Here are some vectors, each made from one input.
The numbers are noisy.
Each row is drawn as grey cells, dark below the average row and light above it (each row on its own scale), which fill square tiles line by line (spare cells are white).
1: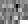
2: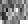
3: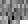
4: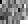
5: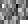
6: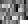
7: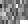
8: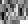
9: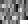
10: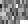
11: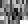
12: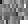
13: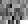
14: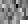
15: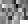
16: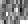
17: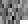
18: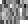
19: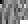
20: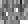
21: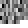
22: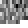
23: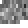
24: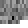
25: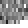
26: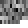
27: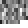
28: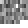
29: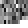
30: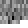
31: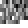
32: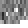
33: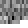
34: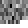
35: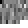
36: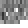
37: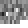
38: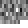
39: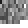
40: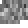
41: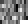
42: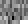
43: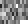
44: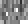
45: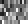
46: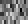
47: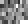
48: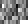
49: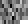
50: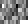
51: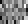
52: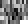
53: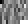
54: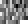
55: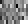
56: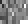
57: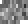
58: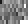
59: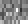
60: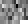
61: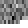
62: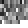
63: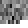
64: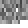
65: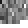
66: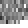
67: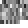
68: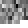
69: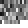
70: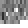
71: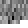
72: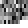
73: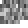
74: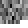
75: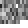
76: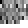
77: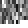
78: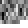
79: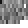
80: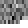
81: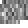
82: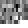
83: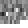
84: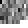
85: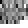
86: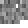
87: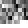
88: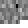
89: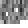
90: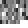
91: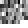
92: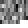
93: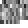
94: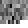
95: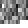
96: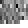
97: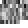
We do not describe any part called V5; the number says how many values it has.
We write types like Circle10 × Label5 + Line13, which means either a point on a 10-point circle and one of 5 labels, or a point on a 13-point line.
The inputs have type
(Label4 + Line6) × V5.
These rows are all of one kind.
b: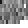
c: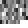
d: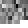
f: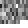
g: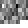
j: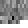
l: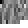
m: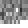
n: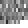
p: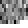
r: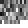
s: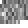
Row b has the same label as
f and g.
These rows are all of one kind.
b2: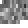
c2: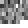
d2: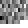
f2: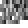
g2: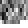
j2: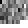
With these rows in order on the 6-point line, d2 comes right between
b2 and j2.
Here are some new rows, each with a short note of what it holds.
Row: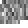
one of 4 labels and a value of V5
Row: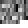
one of 4 labels and a value of V5
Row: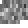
a point on a 6-point line and a value of V5
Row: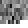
a point on a 6-point line and a value of V5
